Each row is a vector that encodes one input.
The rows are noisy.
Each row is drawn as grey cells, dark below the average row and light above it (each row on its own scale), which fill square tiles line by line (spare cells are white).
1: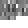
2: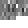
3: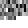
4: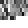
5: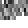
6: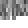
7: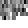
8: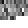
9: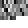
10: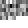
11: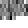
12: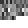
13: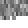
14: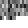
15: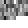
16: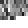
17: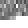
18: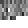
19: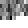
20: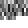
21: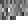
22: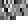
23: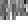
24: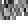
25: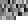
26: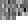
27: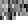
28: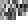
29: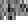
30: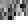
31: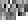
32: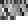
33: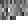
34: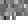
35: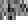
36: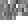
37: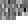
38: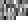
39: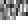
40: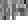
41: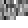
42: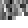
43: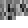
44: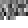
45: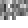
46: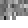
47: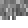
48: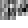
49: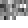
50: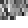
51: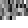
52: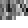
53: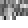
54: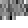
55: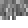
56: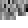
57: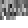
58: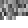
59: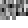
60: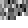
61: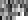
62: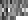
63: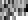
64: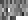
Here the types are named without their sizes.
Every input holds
a point on a line, together with either a fixed value, or four true/false values.
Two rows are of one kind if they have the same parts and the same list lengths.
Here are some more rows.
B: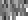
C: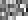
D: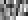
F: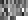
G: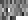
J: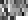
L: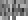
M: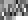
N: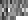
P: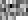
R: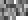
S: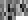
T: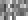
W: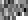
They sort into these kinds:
B, C, D, L, M, P, R, S, T, W
F, G, J, N

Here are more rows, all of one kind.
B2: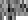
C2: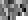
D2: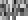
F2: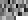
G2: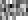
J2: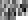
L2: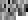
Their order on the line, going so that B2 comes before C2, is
B2, D2, L2, J2, G2, F2, C2.
